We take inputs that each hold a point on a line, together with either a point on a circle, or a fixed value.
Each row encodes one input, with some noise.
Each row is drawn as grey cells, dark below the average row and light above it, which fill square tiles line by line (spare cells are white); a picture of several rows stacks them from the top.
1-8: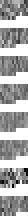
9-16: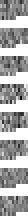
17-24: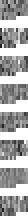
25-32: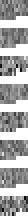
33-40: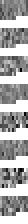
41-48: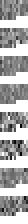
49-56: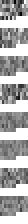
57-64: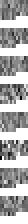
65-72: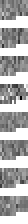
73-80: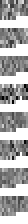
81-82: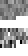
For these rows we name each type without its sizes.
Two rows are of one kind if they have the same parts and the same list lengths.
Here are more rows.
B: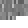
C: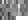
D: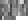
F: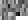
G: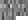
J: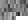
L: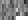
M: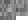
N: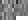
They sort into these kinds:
B, F, M
C, D, G, J, L, N

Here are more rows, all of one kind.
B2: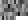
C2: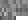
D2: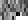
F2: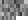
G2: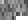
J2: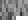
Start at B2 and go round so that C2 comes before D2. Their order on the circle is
B2, F2, C2, D2, G2, J2.
